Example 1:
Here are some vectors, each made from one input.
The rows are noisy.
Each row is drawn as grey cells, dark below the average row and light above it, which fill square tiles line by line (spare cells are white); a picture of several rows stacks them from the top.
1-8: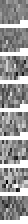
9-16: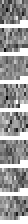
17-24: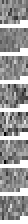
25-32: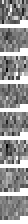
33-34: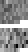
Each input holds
either a fixed value, or three true/false values.
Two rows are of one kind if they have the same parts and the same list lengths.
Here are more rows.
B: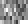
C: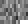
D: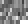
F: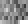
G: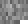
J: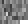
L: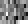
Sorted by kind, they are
B, F, L
C, D, G, J

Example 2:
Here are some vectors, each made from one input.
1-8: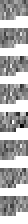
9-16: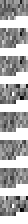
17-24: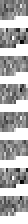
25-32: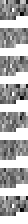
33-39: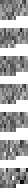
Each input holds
either a fixed value, or three true/false values.
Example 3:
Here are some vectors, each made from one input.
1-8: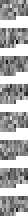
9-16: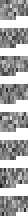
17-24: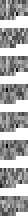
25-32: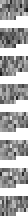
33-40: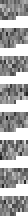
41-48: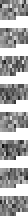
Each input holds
one of 9 labels.
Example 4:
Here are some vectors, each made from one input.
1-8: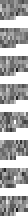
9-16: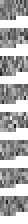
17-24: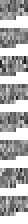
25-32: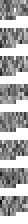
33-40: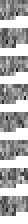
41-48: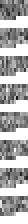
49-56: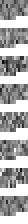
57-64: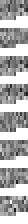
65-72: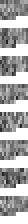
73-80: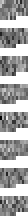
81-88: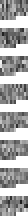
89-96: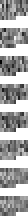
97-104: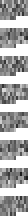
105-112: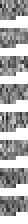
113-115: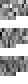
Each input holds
one of 12 labels.
